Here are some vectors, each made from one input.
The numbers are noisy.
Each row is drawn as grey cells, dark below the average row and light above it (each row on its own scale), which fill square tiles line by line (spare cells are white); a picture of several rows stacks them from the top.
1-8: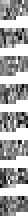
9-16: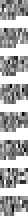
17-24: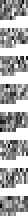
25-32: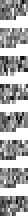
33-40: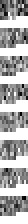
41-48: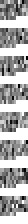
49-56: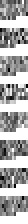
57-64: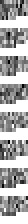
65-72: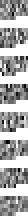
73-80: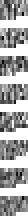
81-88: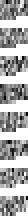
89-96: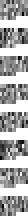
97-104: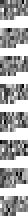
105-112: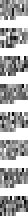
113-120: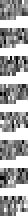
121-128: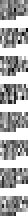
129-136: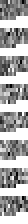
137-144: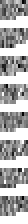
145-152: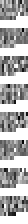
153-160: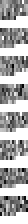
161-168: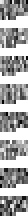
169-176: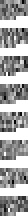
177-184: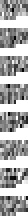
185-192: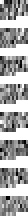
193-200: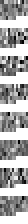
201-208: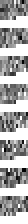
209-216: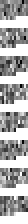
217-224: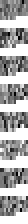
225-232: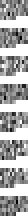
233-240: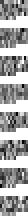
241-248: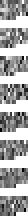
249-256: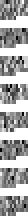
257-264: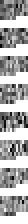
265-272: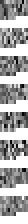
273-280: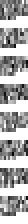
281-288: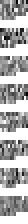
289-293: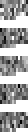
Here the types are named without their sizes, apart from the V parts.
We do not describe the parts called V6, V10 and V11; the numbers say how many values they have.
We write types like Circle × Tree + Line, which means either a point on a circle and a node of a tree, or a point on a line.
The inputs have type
Bool × Label × V6 + (Line + V11) × V10.
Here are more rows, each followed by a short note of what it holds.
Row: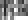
a label, a true/false value and a value of V6
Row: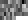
a label, a true/false value and a value of V6
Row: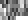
a value of V10 and a value of V11
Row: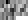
a point on a line and a value of V10
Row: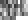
a value of V10 and a value of V11
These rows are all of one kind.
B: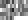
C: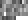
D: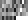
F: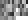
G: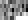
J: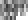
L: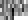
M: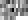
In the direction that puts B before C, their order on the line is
G, B, L, M, J, F, C, D.
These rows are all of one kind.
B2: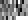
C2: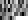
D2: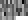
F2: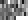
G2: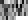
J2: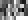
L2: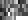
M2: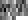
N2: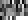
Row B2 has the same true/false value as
J2, L2 and M2.
